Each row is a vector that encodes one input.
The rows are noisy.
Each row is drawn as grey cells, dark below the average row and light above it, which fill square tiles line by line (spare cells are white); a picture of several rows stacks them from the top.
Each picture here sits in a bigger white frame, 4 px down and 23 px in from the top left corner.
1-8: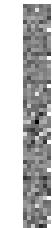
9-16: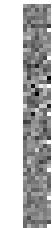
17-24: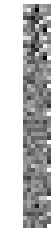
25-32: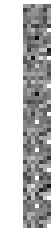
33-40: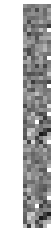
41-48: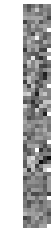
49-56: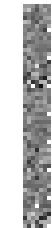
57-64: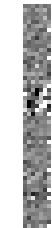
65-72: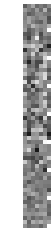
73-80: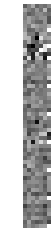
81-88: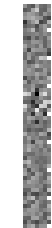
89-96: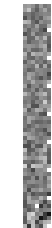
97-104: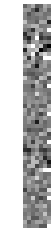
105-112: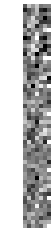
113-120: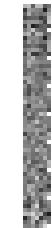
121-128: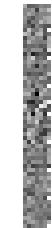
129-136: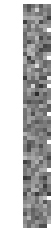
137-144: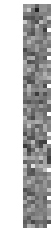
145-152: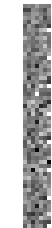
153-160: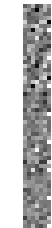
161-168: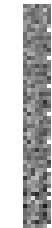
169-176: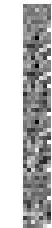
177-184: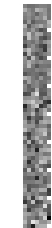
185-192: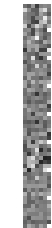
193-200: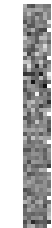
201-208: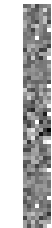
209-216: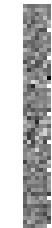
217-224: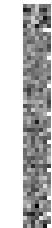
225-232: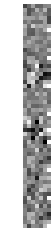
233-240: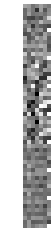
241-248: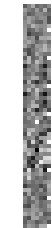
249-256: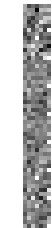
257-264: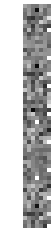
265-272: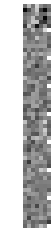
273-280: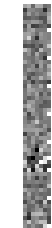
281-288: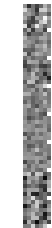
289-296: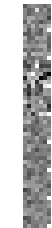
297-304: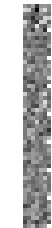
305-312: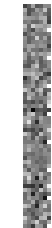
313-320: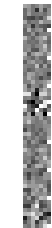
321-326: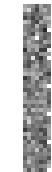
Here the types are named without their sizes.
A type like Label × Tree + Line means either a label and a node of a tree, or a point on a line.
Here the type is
Circle + Unit.
